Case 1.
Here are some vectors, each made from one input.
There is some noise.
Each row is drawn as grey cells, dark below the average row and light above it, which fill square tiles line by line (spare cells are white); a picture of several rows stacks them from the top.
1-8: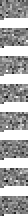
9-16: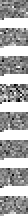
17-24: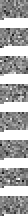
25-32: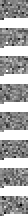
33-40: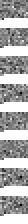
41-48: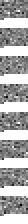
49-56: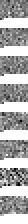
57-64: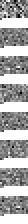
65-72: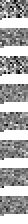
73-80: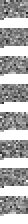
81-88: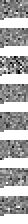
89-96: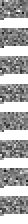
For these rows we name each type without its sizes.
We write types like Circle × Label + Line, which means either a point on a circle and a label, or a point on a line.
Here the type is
Tree + Unit.
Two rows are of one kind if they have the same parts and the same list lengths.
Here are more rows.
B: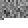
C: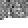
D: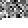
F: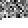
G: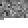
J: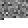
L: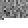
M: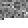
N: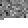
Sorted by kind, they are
B, C, G, J, L, M, N
D, F

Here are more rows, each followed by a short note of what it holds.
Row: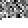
a fixed value
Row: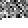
a fixed value
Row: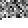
a fixed value
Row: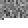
a node of a tree
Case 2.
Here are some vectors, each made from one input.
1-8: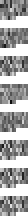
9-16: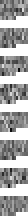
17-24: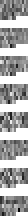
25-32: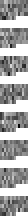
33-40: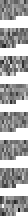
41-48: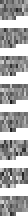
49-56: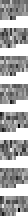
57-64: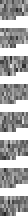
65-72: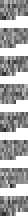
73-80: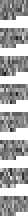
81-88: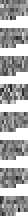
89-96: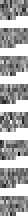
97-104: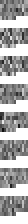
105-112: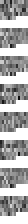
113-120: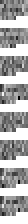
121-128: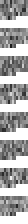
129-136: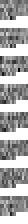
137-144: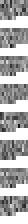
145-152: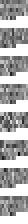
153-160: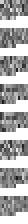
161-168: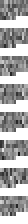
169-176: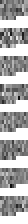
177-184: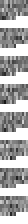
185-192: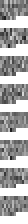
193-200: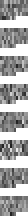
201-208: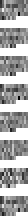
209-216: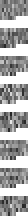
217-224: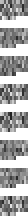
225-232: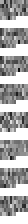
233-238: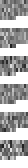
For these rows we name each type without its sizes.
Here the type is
Line.
